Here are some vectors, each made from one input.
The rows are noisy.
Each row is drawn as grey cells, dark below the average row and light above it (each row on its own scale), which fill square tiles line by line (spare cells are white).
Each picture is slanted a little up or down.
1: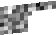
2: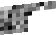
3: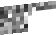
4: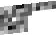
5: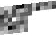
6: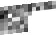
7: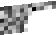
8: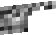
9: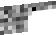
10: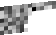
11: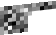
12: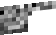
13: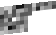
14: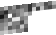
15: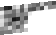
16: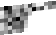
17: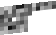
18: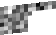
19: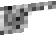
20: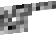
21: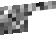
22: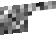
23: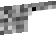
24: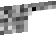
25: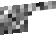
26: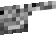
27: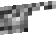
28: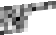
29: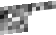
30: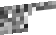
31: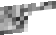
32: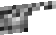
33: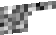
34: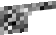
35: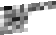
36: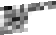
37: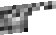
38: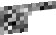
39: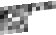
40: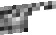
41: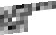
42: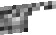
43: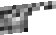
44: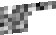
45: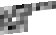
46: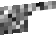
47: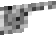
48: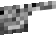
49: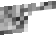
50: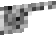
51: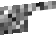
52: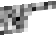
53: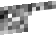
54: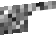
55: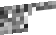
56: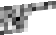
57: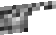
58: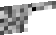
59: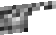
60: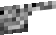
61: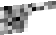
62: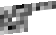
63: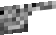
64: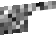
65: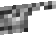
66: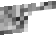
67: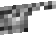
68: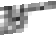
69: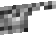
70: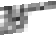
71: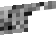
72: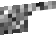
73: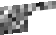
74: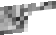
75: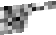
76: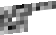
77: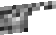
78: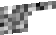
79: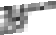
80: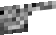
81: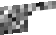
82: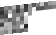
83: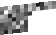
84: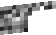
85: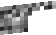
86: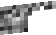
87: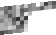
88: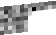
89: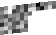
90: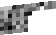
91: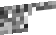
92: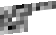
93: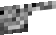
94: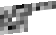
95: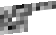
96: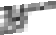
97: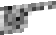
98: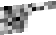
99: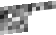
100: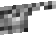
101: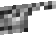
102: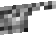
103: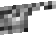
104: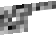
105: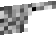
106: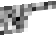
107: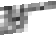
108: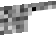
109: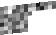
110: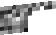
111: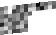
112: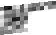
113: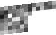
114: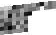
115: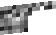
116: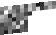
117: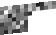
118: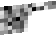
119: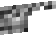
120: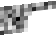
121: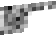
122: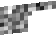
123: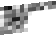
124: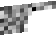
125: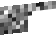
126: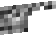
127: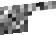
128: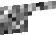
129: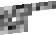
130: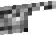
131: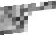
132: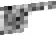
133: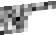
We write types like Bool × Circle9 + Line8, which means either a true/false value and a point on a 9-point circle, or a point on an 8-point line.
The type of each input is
Bool × Bool × Bool + Circle8 + Unit.
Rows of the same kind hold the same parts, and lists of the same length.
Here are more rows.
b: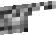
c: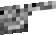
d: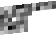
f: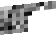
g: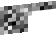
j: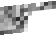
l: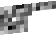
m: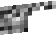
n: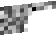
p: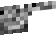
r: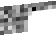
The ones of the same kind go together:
b, c, d, f, l, m, p
g
j, n, r

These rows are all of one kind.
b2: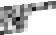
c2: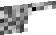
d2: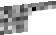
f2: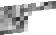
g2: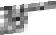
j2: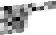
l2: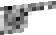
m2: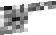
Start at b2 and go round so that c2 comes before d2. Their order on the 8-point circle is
b2, f2, g2, m2, l2, j2, c2, d2.
